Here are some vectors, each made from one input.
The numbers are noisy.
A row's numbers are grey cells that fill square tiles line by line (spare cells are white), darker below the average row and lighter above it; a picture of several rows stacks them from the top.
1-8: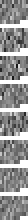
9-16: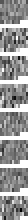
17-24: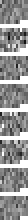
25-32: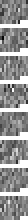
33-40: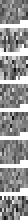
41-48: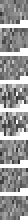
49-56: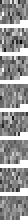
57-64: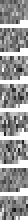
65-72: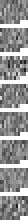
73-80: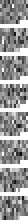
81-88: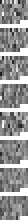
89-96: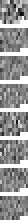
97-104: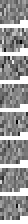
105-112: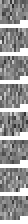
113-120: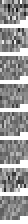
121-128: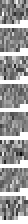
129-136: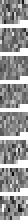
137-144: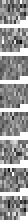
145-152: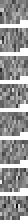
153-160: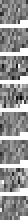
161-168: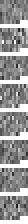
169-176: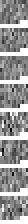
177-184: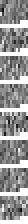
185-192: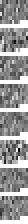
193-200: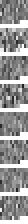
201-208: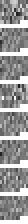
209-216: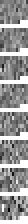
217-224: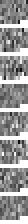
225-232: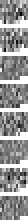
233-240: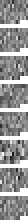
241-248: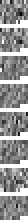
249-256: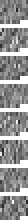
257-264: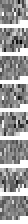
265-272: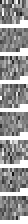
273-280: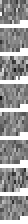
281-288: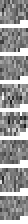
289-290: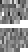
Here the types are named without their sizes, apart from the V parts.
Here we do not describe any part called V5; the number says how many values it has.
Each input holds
either two values of V5, or a list of points on a line.
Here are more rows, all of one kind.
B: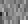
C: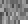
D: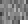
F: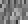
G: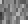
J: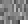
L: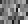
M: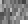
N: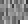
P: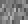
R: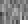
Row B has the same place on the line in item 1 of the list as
D, J, N and R.
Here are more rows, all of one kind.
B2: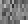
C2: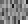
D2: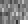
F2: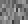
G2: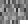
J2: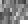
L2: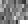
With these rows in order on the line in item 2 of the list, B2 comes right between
C2 and D2.
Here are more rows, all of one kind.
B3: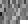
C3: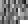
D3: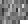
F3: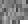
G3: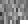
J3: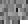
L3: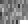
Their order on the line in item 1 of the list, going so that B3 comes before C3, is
L3, G3, J3, F3, B3, D3, C3.
